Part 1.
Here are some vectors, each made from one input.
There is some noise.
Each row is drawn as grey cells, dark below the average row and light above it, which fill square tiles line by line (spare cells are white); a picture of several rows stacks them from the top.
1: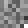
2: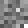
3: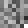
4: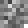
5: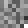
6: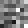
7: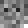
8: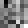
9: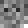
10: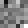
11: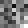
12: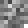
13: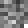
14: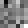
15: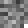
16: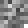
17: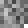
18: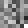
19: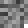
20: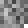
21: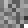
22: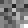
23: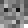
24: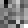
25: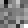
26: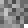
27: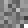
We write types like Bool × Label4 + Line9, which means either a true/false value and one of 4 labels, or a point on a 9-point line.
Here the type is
Circle6.
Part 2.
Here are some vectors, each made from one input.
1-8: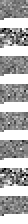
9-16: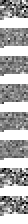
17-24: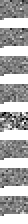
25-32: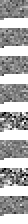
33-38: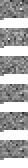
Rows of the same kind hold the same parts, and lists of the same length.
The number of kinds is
2.
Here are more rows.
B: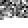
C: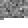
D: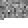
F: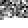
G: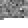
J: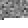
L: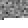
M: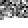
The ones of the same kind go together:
B, F, M
C, D, G, J, L

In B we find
a fixed value.
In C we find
a node of a 7-node tree.
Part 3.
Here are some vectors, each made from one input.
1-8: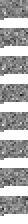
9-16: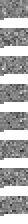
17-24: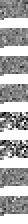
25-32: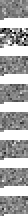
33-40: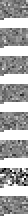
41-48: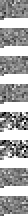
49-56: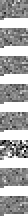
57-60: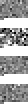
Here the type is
Tree9 + Unit.
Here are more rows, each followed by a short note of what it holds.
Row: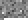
a node of a 9-node tree
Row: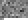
a node of a 9-node tree
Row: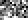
a fixed value
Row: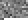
a node of a 9-node tree
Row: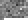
a node of a 9-node tree
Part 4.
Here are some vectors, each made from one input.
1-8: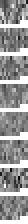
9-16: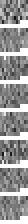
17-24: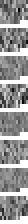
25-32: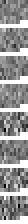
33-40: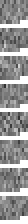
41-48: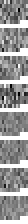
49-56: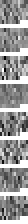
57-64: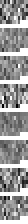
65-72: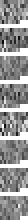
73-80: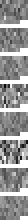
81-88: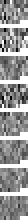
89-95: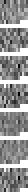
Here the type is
Circle10.
